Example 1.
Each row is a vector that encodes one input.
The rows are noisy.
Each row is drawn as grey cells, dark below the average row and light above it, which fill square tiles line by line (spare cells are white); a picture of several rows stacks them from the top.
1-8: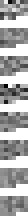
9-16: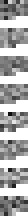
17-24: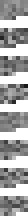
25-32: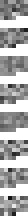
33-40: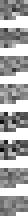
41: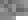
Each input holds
a list of up to two points on a 5-point line.
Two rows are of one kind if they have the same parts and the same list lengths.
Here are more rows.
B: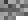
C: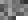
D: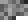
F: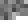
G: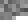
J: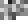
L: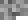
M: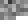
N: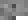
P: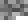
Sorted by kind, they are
B, J, L, N
C, D
F, G, M, P

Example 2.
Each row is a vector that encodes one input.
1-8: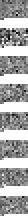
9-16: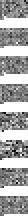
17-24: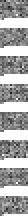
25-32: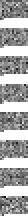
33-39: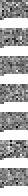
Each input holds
either one of 6 labels, or three true/false values.
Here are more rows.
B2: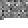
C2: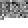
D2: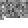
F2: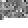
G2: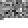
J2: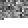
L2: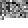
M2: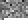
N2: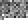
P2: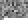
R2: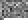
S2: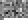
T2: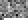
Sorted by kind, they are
B2, J2, M2, R2, T2
C2, D2, F2, G2, L2, N2, P2, S2

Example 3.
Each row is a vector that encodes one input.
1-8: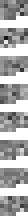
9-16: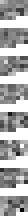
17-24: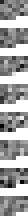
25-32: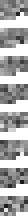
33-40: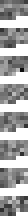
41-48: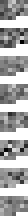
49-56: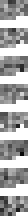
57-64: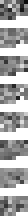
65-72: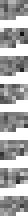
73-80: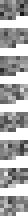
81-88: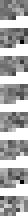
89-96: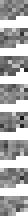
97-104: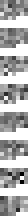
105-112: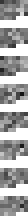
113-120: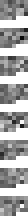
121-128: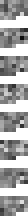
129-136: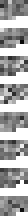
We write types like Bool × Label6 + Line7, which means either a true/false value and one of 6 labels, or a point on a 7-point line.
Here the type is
Bool × Bool × Bool × (Circle16 + Unit) + Unit.
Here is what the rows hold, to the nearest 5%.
About 5% of them hold a fixed value. The rest hold three true/false values, together with either a point on a 16-point circle, or a fixed value.
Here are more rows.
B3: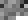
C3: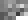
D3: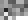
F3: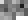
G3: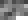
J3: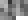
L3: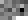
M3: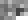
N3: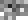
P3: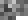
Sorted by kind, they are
B3, C3, G3, L3, M3, P3
D3
F3, J3, N3

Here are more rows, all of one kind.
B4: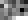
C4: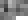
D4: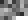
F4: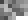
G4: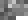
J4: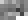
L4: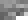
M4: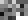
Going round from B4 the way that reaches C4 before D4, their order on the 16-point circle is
B4, C4, G4, L4, J4, M4, F4, D4.
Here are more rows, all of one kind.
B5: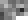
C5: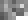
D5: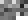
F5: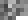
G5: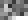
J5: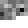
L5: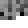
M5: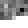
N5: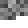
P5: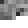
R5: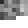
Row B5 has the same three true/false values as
C5, G5, J5 and M5.
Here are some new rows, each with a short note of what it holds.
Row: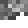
three true/false values
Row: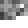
a point on a 16-point circle and three true/false values
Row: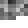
three true/false values
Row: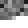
a point on a 16-point circle and three true/false values
